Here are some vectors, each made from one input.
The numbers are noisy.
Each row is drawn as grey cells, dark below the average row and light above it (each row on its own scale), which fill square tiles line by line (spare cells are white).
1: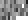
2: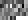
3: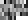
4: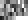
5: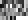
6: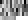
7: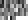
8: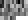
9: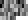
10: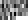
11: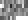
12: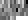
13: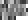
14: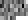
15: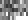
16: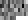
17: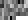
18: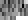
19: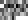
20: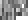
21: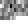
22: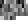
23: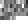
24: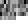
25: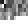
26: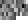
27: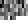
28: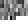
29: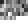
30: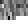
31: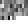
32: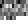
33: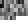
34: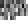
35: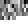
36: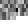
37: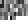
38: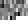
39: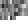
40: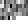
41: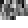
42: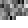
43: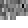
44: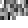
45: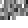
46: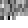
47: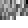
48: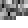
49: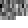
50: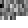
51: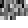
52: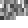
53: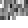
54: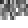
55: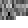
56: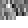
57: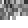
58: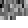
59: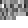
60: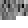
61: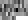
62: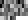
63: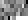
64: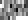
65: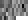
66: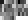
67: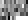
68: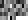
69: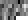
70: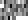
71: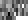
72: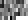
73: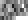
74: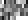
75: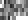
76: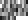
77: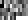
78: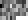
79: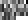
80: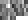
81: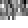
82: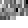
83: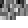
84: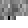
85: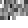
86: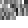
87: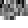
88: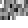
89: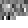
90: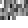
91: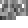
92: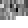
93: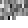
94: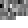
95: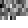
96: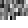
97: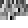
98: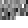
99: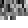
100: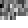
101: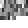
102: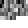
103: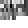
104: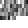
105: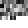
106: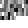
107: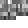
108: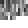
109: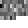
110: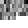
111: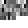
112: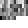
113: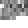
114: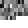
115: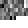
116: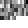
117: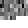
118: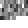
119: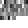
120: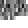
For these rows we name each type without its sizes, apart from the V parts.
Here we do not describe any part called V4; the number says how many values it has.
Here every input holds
a label, together with either three true/false values, or a value of V4.
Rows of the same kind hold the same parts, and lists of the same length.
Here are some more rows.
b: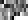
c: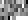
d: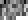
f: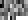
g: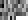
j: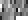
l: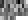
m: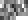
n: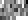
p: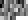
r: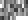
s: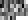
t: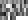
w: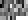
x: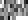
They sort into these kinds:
b, l, p, s
c, d, f, g, j, m, n, r, t, w, x

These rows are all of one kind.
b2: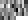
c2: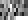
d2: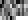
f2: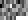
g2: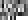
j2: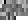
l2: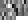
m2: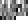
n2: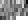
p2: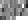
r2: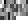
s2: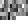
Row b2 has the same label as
c2, g2 and l2.
